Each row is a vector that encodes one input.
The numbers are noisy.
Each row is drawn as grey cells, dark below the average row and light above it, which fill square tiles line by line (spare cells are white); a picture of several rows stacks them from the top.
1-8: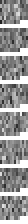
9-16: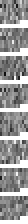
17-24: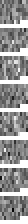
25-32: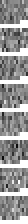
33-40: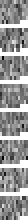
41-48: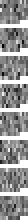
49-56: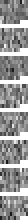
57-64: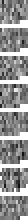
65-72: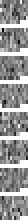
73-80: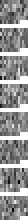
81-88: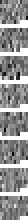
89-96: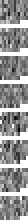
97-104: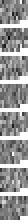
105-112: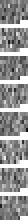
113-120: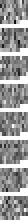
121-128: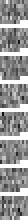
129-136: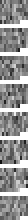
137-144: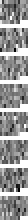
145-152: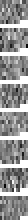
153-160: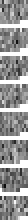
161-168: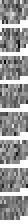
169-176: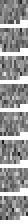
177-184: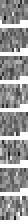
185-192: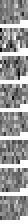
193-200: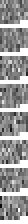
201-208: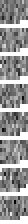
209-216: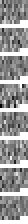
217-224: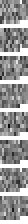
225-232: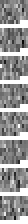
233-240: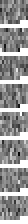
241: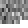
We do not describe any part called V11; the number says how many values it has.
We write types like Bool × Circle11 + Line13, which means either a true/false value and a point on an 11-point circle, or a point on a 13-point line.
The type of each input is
(Circle9 + Unit) × (Line5 + V11) × Line9.
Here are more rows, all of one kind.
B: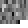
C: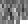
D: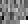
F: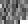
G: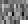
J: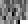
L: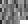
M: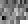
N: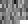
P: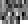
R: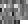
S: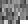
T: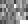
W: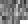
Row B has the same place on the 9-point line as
D, L, P and S.
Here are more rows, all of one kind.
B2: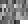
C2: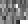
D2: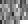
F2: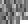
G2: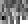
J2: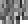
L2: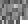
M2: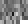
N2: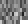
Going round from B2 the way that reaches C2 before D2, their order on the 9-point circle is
B2, N2, C2, D2, G2, L2, J2, F2, M2.
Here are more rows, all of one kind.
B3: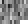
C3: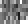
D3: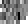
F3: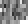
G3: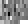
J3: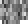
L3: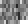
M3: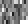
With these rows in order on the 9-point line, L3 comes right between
D3 and M3.
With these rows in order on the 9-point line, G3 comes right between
C3 and J3.
